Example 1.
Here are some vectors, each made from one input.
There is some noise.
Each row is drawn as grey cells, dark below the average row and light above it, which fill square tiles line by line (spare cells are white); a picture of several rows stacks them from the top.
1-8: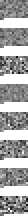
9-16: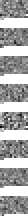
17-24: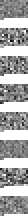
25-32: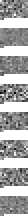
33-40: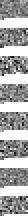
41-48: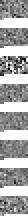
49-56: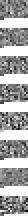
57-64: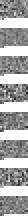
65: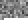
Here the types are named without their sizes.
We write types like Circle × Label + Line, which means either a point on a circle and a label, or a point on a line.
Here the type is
Circle + Line.
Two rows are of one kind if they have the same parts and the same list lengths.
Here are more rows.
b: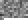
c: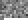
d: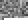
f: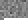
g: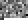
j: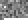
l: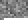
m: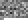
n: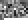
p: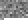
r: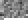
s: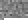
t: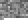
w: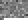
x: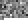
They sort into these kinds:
b, f, g, j, l, m, n, r, t, w
c, d, p, s, x

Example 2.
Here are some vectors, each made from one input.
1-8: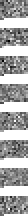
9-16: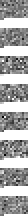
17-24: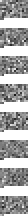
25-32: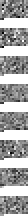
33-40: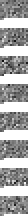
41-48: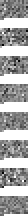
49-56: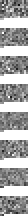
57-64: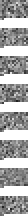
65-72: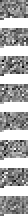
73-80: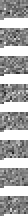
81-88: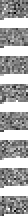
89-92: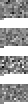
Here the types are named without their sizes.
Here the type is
Line × (Tree + Unit).
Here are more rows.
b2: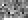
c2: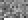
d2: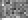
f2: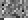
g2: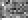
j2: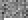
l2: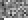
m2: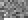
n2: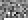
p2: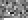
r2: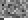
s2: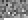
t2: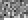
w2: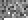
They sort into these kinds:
b2, c2, f2, j2, l2, m2, n2, r2
d2, g2, p2, s2, t2, w2

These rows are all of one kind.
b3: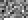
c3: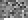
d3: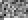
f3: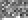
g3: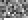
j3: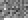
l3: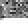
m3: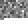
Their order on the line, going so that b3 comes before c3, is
f3, g3, d3, b3, m3, c3, l3, j3.
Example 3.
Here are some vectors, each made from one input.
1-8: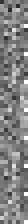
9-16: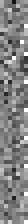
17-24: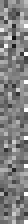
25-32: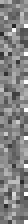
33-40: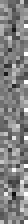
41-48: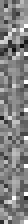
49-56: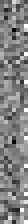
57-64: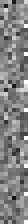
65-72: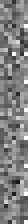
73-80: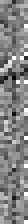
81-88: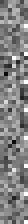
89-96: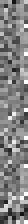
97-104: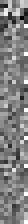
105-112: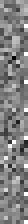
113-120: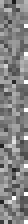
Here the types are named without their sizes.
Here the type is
List(Line × Line).
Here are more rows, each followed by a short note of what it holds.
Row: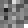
a list of one item
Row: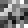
the empty list
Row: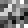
the empty list
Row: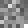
a list of one item
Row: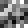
the empty list
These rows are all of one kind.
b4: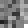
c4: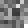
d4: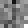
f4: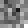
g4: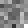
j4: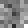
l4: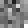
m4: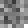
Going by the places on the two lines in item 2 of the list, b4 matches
c4 and l4.
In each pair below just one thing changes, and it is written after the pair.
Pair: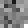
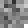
the place on one of the two lines in item 2 of the list
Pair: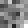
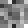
the place on one of the two lines in item 2 of the list
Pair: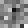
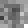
the place on one of the two lines in item 2 of the list
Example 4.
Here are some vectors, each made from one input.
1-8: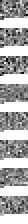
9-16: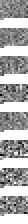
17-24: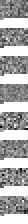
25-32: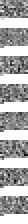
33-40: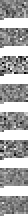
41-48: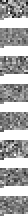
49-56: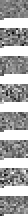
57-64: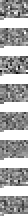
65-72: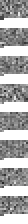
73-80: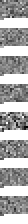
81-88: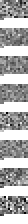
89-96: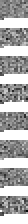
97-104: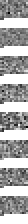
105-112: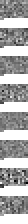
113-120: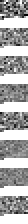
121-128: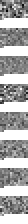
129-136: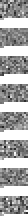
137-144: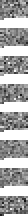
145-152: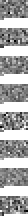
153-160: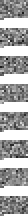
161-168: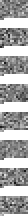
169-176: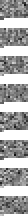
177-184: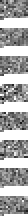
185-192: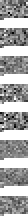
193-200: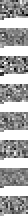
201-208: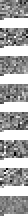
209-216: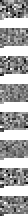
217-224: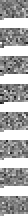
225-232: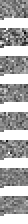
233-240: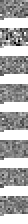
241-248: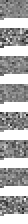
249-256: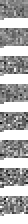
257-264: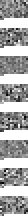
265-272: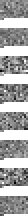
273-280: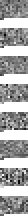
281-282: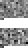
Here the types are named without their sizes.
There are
2 kinds of row.
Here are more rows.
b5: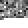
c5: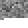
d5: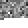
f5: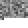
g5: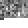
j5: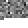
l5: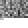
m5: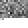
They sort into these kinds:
b5, d5, f5, g5
c5, j5, l5, m5

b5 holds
a point on a circle.
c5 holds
a point on a line.
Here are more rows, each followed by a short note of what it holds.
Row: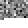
a point on a line
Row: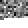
a point on a circle
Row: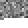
a point on a line
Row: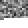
a point on a line
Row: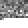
a point on a circle
